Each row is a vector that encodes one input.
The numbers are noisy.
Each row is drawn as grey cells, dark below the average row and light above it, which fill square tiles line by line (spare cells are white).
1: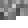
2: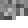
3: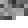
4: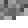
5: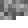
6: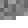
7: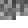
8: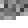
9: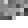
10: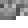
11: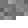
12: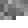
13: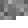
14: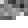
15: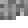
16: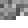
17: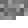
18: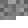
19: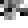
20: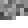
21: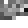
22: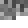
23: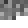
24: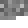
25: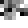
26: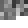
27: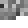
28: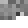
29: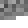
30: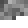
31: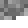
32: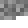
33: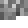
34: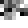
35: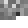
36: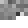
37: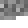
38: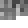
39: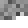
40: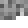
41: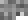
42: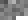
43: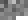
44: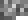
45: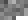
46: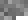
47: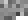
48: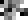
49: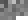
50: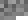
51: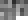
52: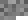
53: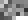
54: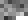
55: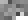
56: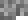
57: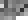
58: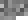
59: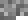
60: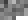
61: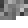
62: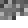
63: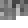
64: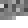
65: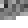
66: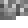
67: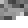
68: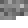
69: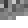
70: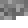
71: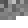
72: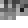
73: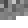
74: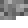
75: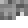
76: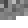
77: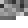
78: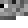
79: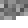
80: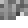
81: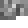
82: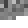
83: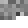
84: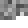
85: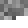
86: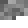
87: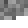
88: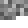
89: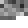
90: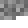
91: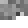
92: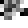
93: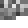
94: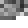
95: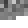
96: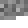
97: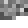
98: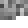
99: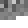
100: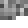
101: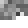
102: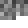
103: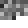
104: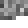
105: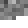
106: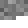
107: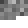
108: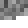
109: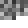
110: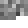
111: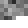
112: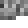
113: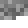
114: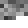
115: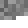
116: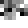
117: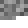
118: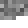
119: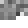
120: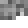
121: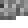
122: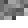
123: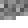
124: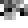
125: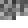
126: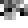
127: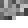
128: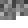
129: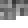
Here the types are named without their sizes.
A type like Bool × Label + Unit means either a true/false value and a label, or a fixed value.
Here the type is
List(Bool × Line).
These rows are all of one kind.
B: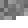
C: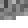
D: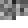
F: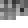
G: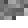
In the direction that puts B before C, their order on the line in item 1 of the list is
F, D, B, C, G.
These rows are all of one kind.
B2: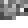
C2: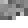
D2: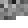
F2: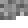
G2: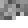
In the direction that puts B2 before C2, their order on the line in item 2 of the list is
F2, B2, C2, G2, D2.
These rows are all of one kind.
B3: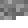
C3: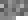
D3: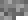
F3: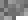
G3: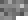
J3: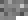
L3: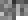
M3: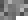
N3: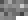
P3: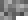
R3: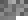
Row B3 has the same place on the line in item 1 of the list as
D3, L3 and P3.
